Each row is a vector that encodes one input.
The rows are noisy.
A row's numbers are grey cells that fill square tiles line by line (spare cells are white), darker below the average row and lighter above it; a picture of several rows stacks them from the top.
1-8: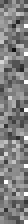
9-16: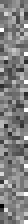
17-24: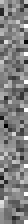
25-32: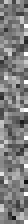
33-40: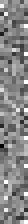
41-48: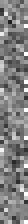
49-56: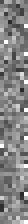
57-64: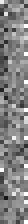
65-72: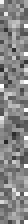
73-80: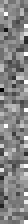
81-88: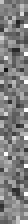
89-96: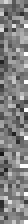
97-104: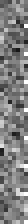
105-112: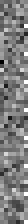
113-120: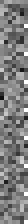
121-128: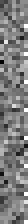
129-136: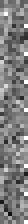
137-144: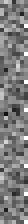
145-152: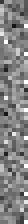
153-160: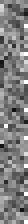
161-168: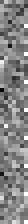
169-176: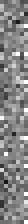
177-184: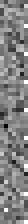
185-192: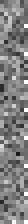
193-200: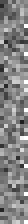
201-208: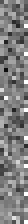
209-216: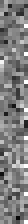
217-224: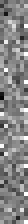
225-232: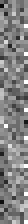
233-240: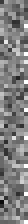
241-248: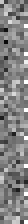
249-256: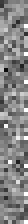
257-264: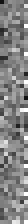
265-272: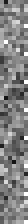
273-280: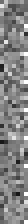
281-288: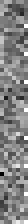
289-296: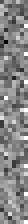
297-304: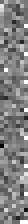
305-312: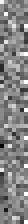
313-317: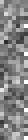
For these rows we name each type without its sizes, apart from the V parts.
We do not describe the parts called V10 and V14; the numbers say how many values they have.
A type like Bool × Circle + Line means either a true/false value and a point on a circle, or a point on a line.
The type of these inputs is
Circle × ((Line × Line + Unit) × V10 + Unit) × V14.
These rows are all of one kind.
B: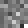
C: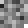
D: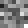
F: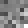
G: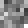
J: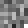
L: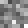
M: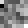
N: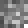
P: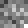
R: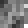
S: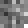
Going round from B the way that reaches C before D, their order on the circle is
B, S, L, M, C, N, P, D, G, J, R, F.
